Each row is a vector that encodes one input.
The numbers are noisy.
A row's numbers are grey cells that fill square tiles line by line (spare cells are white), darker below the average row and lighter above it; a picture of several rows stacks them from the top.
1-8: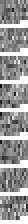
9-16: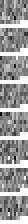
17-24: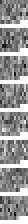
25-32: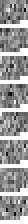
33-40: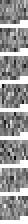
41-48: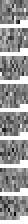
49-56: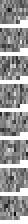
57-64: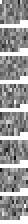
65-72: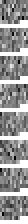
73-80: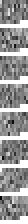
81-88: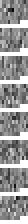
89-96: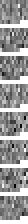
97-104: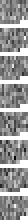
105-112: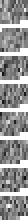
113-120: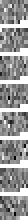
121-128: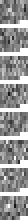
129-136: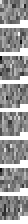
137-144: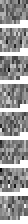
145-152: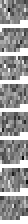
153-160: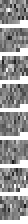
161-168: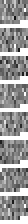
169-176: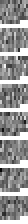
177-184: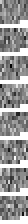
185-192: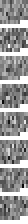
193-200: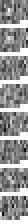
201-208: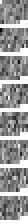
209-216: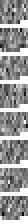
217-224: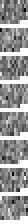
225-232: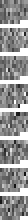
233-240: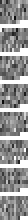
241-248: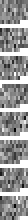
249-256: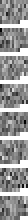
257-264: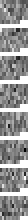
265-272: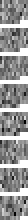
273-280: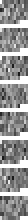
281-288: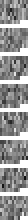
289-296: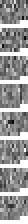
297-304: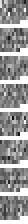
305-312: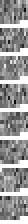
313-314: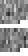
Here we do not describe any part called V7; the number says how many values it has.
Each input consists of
a point on a 13-point circle and a point on a 9-point line, together with either four true/false values, or a value of V7.
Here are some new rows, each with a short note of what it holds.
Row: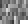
a point on a 13-point circle, a point on a 9-point line and four true/false values
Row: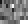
a point on a 13-point circle, a point on a 9-point line and four true/false values
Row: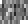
a point on a 13-point circle, a point on a 9-point line and four true/false values
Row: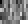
a point on a 13-point circle, a point on a 9-point line and four true/false values
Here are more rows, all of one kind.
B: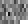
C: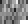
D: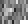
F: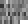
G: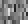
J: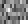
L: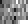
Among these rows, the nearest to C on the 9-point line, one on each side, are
D and L.
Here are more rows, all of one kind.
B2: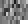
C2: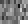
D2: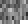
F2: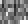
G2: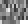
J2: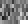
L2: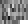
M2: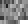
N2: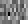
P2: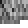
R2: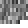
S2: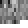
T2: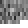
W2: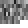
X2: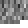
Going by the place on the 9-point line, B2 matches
N2, P2, W2 and X2.
